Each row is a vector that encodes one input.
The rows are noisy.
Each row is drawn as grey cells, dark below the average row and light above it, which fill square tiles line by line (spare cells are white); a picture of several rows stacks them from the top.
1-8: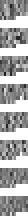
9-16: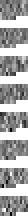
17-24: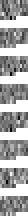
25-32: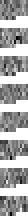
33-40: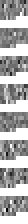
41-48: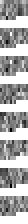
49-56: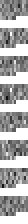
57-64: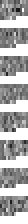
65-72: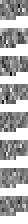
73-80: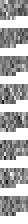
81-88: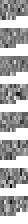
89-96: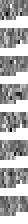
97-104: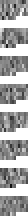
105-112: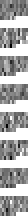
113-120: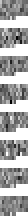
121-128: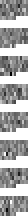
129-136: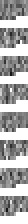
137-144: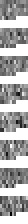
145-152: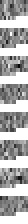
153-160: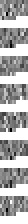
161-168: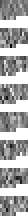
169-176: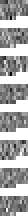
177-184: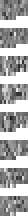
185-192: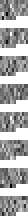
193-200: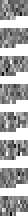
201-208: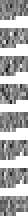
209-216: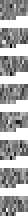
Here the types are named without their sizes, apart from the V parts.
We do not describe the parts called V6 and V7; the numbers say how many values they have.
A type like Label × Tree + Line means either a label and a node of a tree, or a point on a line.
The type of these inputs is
((Bool × Bool × Bool + Line) × V7 + V6) × Tree.
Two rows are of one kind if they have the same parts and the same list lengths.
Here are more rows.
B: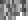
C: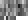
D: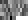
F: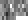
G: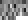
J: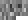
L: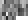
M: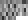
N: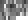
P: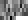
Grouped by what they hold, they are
B, G, M, N
C, D, J
F, L, P

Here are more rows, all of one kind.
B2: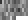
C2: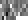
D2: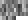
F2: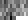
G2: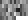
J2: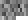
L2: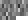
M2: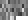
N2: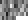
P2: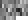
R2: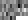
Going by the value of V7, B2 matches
C2, J2, L2 and N2.
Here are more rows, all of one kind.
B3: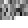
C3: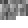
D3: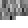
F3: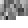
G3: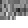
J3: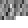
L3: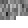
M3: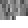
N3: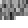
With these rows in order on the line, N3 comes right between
D3 and M3.
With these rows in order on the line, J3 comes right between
B3 and G3.
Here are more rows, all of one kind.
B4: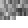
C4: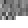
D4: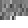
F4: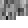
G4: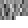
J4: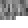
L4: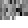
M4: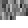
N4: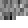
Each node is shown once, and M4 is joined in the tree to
J4.
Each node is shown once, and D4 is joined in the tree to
B4, C4 and J4.
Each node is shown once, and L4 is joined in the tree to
B4.
